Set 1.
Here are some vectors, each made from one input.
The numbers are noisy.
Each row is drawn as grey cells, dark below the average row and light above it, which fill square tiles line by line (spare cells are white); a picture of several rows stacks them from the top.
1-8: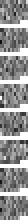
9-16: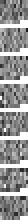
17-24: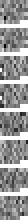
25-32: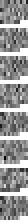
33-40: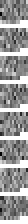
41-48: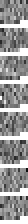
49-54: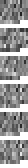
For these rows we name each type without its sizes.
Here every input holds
a label and a true/false value.
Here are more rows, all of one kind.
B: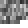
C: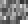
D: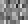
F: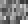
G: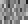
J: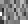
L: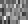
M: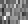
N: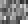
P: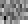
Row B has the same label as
C, F and N.
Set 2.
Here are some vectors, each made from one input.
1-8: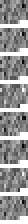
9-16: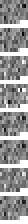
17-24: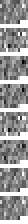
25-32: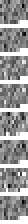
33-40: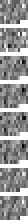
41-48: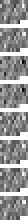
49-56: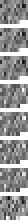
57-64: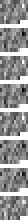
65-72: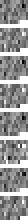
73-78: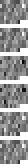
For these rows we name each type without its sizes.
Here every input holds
a true/false value, together with either a fixed value, or a node of a tree.
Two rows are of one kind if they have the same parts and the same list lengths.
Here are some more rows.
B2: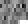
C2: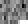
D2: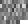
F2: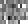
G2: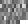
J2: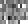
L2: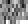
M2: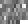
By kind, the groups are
B2, C2, D2, G2, M2
F2, J2, L2

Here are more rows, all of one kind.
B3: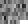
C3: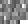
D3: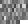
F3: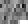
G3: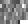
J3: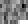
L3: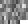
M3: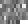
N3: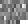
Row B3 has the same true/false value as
F3 and J3.
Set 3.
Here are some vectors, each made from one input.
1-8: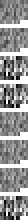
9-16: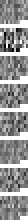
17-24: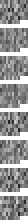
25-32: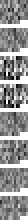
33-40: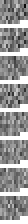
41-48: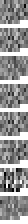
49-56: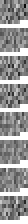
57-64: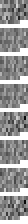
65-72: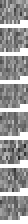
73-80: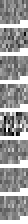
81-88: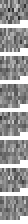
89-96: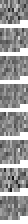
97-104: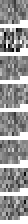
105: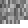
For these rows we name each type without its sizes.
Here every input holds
a list of points on a line.
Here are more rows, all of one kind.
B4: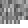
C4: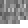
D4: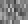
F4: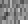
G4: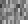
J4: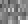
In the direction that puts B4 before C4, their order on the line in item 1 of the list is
B4, G4, F4, C4, J4, D4.
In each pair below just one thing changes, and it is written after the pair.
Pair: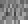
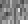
the place on the line in item 2 of the list
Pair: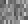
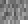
the place on the line in item 1 of the list
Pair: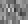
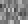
the place on the line in item 1 of the list
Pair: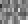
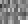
the place on the line in item 2 of the list
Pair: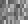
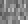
the place on the line in item 1 of the list
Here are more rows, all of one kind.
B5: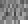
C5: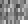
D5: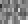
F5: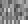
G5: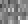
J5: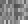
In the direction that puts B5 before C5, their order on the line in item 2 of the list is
F5, B5, J5, G5, C5, D5.
